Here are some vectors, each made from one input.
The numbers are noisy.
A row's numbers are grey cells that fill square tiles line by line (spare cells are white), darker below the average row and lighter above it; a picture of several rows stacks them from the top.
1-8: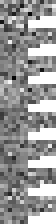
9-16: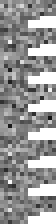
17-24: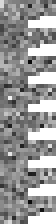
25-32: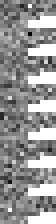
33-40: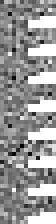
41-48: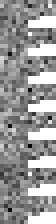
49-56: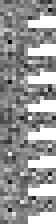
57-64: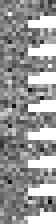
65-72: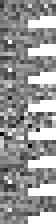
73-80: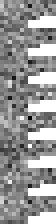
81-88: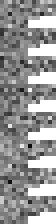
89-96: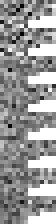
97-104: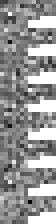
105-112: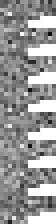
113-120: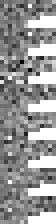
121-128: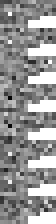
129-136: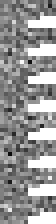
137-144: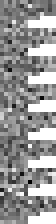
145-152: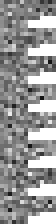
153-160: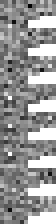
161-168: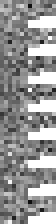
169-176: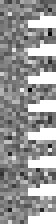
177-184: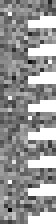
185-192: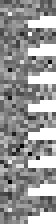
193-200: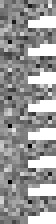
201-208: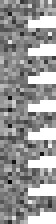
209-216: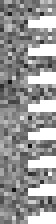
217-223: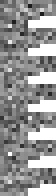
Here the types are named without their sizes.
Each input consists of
either a fixed value, or four true/false values.
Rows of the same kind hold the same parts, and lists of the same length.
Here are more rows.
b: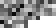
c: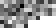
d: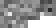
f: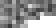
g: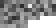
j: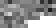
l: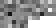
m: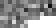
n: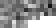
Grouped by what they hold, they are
b, c
d, f, g, j, l, m, n

